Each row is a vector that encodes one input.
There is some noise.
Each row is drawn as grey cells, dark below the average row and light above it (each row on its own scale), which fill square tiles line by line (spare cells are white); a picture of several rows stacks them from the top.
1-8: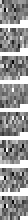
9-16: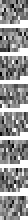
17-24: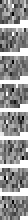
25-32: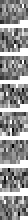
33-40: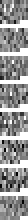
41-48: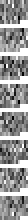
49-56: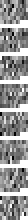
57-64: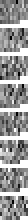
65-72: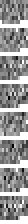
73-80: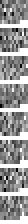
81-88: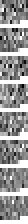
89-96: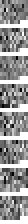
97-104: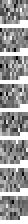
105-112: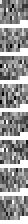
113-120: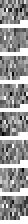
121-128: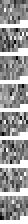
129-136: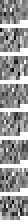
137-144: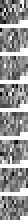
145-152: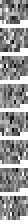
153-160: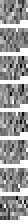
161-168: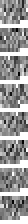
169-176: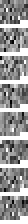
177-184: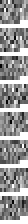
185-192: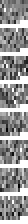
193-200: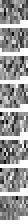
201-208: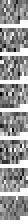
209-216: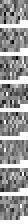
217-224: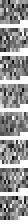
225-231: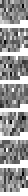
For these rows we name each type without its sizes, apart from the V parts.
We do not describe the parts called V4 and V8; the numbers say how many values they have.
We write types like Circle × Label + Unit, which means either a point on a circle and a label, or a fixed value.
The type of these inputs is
Line × (Line + V4) × Tree × V8.
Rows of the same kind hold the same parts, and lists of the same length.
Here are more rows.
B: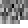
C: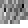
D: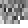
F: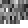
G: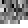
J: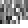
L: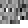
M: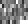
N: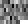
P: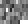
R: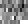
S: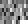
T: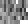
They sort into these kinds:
B, C, D, F, G, L, N, P, R, T
J, M, S

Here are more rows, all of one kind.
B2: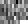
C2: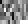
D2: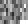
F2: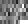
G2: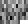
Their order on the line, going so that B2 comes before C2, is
F2, B2, C2, G2, D2.
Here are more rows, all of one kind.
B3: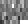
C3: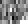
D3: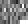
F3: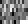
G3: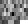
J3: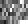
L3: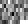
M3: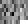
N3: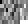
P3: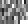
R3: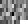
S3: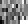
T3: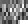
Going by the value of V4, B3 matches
P3 and S3.
